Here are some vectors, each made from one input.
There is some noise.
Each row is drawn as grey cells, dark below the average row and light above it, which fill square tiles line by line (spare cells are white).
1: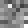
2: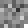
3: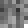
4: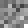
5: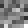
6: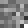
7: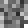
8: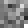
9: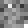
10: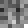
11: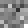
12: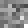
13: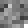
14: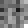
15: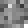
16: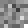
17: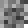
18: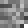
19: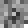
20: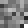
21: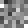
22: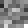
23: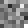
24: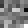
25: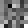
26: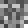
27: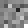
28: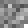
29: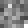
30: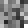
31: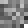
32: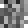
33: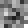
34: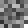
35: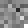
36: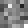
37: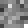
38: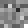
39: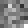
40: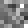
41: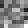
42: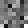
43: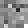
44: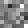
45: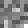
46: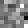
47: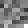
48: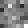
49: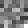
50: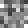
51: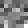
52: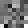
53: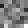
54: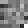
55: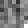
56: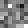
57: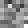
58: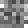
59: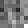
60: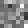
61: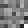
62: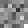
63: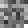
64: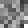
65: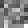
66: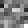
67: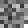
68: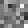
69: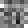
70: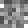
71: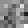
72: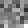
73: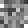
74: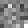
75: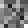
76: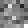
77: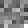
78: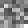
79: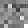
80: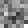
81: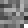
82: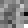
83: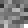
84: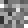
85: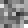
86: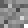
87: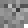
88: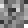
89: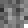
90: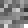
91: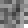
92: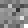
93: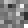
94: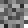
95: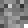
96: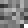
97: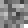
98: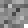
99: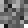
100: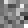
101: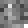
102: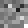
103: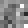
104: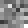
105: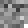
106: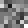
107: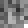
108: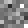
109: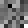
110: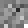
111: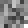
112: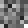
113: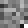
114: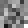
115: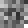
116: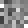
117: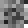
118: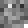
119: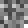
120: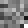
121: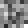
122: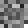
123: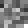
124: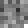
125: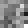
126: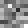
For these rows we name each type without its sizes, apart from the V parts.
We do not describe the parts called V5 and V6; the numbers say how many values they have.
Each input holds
either a point on a line and a value of V5, or a true/false value and a value of V6.
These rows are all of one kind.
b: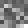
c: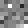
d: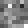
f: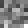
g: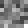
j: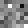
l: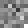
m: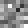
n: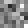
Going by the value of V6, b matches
f and g.
